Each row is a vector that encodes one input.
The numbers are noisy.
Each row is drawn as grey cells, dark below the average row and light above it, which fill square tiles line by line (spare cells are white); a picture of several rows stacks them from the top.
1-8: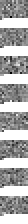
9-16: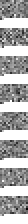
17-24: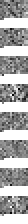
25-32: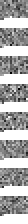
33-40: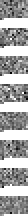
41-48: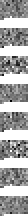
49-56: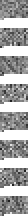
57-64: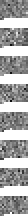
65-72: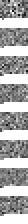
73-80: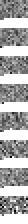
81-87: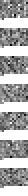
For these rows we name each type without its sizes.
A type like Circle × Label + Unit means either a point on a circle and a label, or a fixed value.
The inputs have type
Bool × List(Line).
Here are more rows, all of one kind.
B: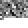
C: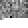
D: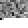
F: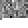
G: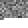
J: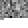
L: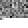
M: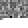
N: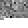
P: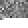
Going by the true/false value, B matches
D and G.
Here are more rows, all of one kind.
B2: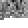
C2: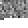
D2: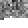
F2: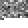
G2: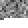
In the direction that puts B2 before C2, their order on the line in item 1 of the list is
B2, D2, G2, F2, C2.
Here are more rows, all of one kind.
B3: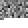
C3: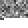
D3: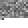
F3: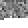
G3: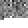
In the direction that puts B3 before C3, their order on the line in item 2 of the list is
F3, D3, B3, C3, G3.
